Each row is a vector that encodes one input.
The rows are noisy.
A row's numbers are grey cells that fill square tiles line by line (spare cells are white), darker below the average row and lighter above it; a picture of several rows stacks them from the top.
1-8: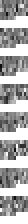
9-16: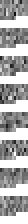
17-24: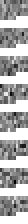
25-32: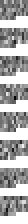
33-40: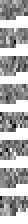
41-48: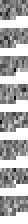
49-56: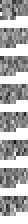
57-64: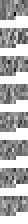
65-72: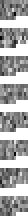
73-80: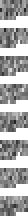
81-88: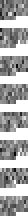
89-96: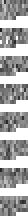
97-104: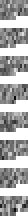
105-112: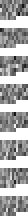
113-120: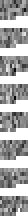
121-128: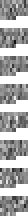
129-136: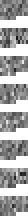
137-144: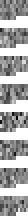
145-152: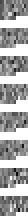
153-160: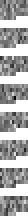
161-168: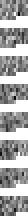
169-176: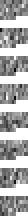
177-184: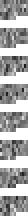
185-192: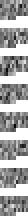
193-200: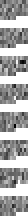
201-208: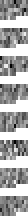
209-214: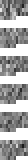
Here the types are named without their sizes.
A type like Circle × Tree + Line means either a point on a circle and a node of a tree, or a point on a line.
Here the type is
(Label + Line) × Line.
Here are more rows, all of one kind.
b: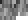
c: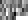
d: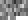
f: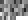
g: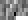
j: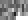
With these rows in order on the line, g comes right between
b and c.
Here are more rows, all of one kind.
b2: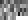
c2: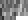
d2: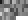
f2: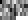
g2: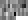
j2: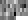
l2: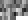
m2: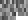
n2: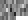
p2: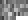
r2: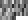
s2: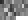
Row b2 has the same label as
d2, f2 and s2.
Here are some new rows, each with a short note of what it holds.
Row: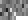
a point on each of two lines
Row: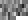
a point on each of two lines
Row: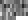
a label and a point on a line
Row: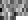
a label and a point on a line
